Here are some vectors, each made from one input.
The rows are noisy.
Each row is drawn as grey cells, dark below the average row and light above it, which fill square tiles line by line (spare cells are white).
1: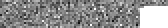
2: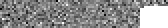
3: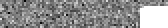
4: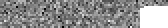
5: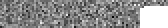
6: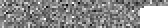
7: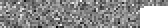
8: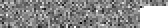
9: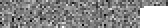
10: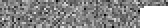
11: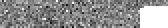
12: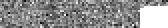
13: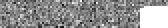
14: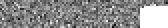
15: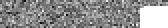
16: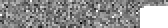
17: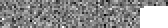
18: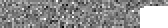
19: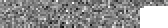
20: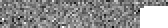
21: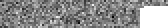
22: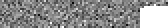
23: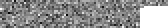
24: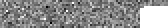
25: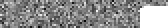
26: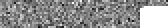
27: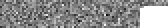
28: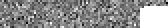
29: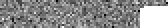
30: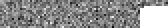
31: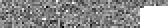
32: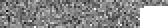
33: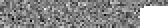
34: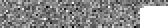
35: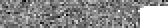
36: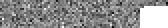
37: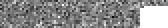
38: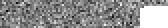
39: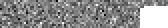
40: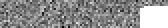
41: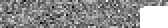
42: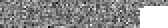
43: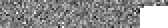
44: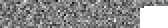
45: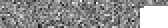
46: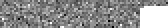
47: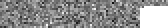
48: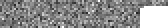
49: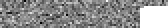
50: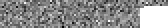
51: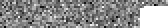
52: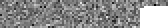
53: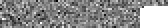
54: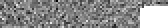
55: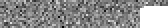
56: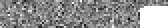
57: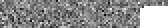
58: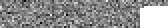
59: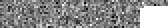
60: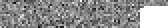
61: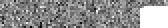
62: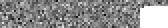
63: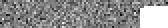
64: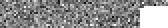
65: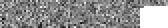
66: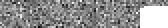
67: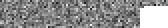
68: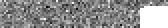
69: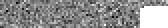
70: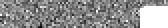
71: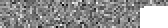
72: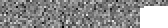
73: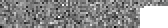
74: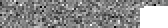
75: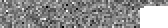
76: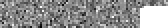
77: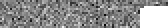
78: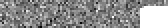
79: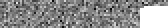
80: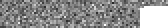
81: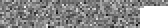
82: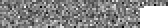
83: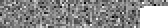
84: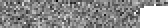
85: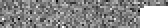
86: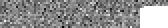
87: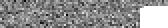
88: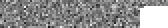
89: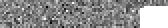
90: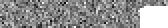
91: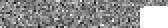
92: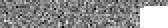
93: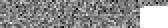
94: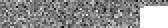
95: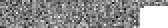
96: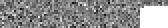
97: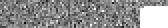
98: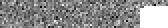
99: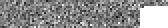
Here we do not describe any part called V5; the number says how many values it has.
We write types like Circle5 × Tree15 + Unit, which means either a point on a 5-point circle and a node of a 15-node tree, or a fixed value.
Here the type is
Bool × Circle6 × Line4 + V5.
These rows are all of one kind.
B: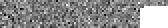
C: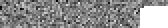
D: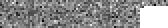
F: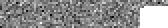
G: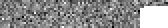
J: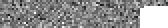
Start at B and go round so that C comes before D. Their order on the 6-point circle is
B, C, F, J, G, D.
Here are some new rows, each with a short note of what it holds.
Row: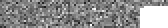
a point on a 6-point circle, a point on a 4-point line and a true/false value
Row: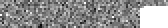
a value of V5
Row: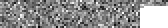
a value of V5
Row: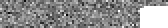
a value of V5
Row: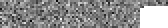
a point on a 6-point circle, a point on a 4-point line and a true/false value
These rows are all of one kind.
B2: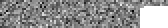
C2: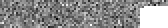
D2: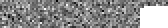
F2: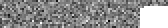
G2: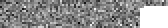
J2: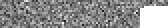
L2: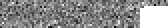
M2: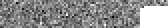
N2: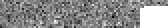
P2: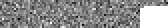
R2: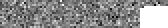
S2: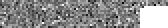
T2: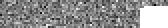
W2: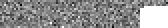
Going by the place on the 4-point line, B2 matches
P2, T2 and W2.
